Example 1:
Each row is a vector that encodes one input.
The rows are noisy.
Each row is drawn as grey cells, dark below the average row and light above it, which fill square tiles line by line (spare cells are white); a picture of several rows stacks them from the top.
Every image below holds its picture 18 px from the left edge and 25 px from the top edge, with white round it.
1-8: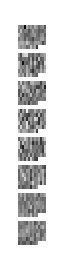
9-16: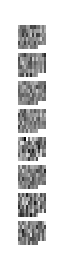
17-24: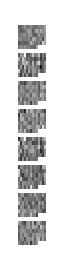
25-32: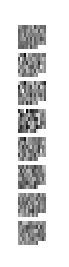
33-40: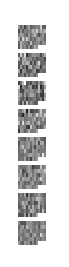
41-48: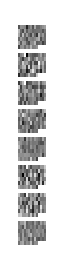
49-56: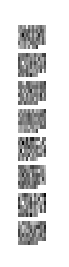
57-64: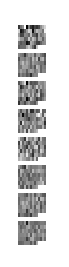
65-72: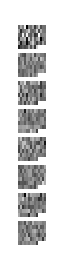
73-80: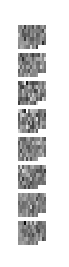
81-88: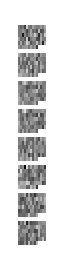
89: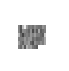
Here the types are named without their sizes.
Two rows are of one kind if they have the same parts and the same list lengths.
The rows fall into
2 kinds.
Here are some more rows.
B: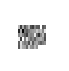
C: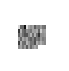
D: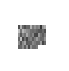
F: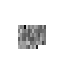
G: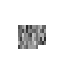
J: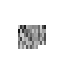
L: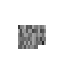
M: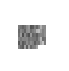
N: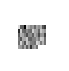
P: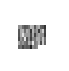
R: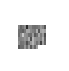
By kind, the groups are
B, C, J, M, N, P, R
D, F, G, L

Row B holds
a label.
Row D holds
a point on a line.
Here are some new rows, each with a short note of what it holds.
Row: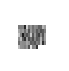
a point on a line
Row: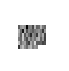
a point on a line
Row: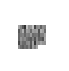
a label
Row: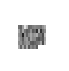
a point on a line
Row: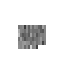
a point on a line
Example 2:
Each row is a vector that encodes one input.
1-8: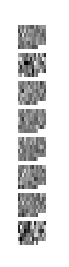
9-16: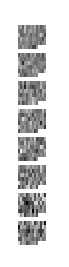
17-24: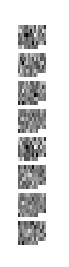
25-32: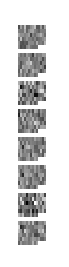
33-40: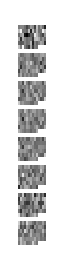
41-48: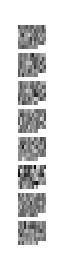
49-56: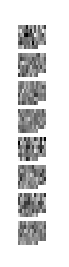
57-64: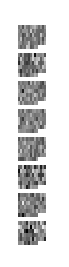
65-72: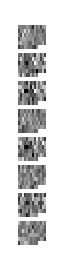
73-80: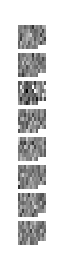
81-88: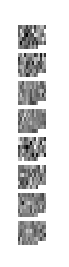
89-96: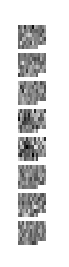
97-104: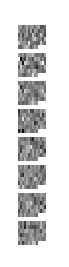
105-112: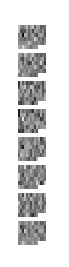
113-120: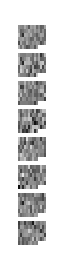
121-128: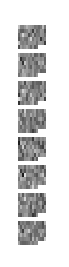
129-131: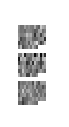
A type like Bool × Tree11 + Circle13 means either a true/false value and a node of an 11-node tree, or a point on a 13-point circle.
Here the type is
Bool × Bool × Bool × Bool + Line7.
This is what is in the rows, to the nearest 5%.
About 20% of them hold a point on a 7-point line. The rest hold four true/false values.
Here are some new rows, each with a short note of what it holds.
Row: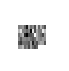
a point on a 7-point line
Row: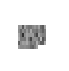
four true/false values
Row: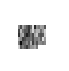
a point on a 7-point line
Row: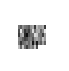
a point on a 7-point line
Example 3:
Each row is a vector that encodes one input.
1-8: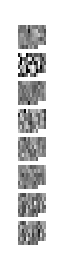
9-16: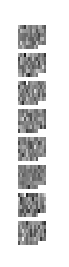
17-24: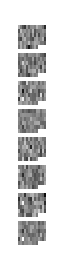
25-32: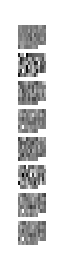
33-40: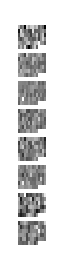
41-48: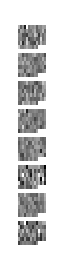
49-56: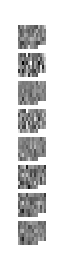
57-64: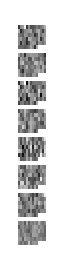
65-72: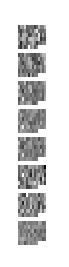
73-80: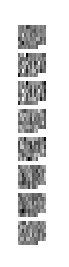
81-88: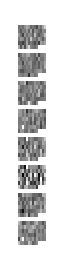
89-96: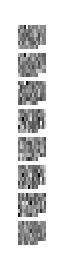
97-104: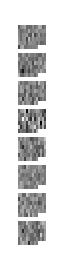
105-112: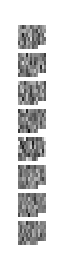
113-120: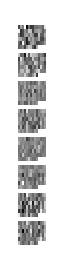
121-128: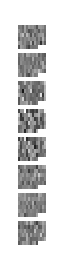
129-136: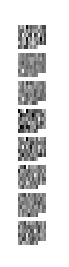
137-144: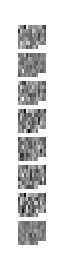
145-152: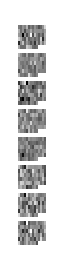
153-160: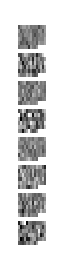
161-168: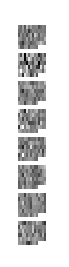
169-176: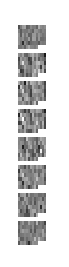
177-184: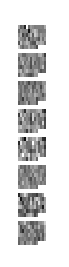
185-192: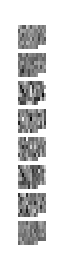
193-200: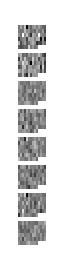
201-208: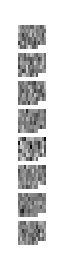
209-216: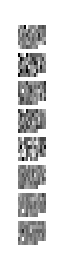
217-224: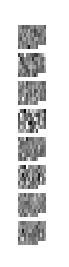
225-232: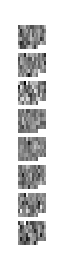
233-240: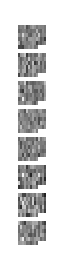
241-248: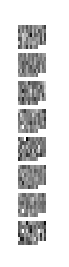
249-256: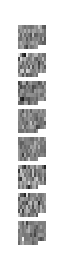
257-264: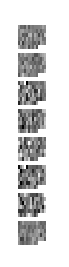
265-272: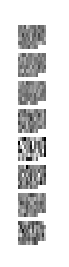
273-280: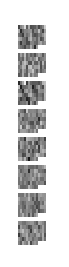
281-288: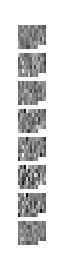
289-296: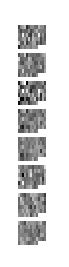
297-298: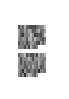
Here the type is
Bool × Label7 + Unit.
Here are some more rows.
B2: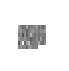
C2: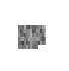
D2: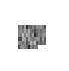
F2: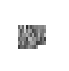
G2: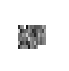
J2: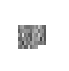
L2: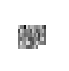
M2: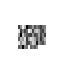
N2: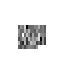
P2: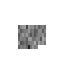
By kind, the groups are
B2, C2, D2, F2, G2, J2, L2, N2, P2
M2

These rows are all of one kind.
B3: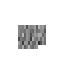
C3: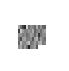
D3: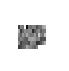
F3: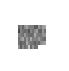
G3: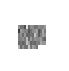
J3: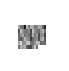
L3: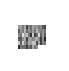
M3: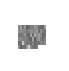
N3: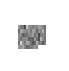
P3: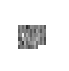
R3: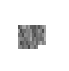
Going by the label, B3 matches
J3 and N3.
